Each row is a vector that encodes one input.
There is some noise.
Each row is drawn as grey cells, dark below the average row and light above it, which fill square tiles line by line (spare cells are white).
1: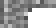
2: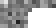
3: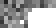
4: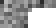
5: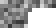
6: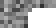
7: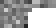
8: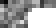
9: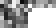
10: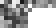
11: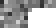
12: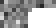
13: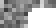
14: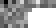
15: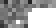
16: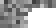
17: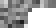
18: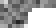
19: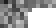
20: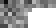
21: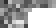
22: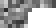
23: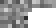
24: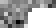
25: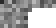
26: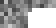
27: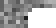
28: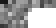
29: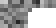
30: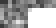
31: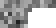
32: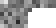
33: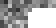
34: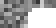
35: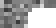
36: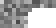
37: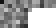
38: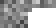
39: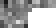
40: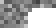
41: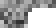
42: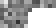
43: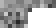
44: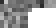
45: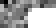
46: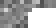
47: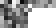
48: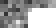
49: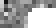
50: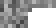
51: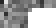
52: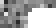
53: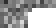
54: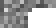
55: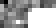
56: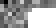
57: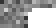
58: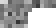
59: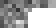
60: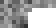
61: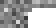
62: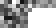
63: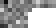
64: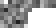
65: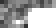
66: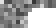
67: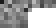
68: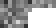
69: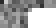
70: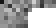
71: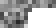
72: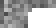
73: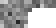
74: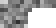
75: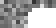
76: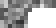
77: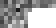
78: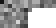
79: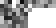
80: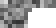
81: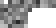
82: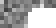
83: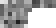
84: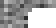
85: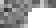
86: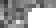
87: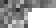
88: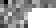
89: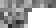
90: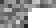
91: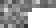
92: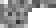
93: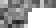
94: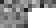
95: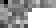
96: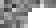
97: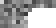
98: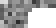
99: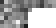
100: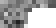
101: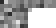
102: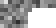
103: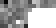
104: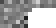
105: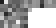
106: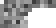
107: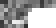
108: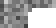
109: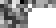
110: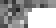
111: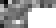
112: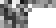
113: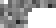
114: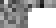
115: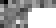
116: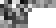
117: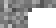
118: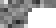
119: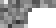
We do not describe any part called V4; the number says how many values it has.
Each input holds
a list of up to two items, each a true/false value and a value of V4.
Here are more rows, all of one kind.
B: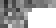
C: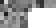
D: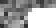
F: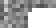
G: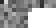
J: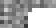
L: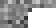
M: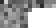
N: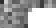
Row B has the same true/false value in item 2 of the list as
F, J and L.
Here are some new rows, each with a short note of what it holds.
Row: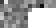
a list of two items
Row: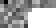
a list of two items
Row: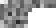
a list of one item
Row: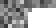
a list of two items
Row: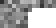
a list of two items
